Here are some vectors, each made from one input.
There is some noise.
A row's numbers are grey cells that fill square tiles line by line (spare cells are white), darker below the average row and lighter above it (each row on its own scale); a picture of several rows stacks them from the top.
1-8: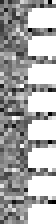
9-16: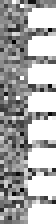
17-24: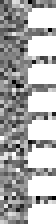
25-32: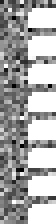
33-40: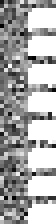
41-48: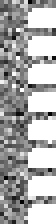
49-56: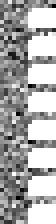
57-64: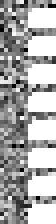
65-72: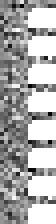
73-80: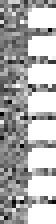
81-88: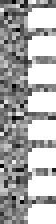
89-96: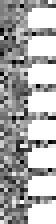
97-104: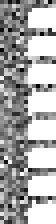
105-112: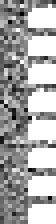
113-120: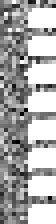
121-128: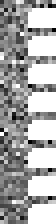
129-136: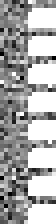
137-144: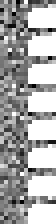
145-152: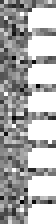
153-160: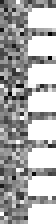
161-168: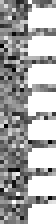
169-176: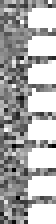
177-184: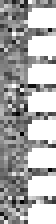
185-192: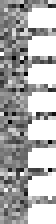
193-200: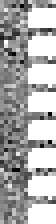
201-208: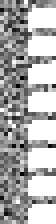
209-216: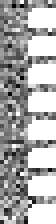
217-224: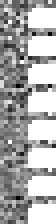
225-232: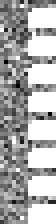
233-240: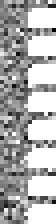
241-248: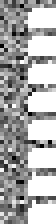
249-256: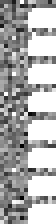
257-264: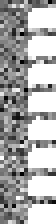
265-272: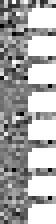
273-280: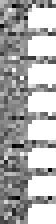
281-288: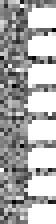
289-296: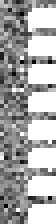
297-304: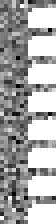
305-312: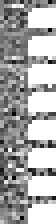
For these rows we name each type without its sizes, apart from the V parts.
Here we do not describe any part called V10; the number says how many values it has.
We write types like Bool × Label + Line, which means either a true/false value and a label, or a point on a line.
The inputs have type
List(Label × (Line + V10)).
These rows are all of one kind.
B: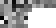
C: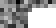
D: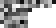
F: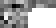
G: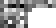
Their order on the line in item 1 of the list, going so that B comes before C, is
D, B, F, C, G.
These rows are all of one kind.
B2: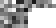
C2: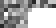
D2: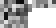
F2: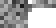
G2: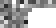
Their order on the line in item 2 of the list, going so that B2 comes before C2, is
F2, B2, C2, G2, D2.
